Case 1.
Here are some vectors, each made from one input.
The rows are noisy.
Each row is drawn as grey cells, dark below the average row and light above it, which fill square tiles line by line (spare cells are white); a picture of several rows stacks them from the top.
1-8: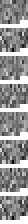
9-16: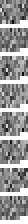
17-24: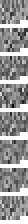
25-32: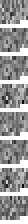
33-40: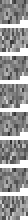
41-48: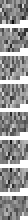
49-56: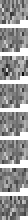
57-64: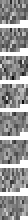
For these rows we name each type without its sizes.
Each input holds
a point on a line and a true/false value.
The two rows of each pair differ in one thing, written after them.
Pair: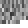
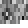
the true/false value
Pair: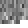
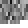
the true/false value
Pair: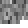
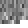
the place on the line
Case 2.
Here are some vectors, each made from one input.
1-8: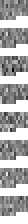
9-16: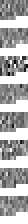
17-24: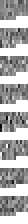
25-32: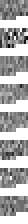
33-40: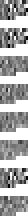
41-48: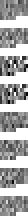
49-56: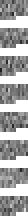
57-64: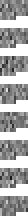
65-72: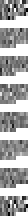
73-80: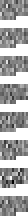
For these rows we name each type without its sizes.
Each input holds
a list of points on a line.
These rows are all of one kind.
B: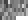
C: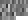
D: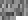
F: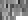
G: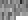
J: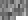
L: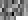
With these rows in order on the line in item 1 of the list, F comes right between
G and J.
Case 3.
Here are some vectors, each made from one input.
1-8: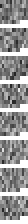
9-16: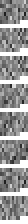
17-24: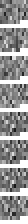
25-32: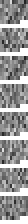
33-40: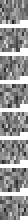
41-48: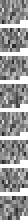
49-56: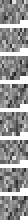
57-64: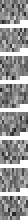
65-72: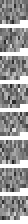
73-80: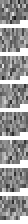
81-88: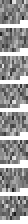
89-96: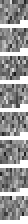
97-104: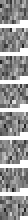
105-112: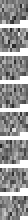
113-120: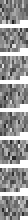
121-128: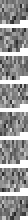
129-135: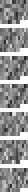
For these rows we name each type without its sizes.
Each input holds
a point on a circle and a true/false value.
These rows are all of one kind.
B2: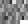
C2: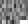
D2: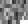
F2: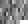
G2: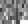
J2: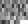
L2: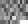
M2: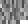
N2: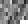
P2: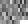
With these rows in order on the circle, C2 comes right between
N2 and P2.
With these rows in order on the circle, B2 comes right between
F2 and M2.
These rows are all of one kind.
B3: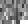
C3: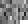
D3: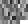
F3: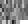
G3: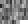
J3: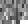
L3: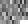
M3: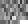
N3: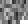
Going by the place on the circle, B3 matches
D3 and J3.
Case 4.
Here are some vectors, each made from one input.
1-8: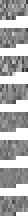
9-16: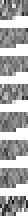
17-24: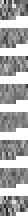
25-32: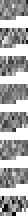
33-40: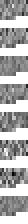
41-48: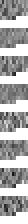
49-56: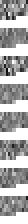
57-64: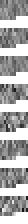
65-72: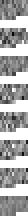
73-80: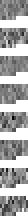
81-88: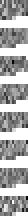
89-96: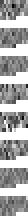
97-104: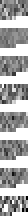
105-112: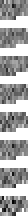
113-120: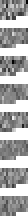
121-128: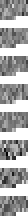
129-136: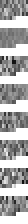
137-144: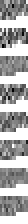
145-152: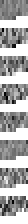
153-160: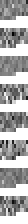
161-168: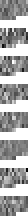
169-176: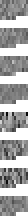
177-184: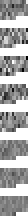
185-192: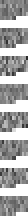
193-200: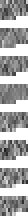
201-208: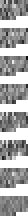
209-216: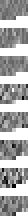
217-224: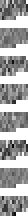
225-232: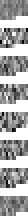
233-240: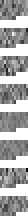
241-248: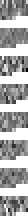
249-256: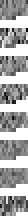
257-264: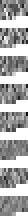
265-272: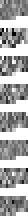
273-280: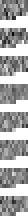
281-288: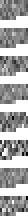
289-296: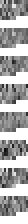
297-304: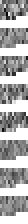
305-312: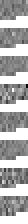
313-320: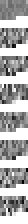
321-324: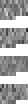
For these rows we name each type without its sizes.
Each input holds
a true/false value, together with either a fixed value, or a node of a tree.
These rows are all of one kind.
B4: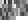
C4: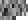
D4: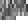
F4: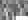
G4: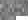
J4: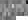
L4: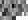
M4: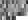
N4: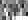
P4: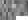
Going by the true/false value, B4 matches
C4, L4 and M4.
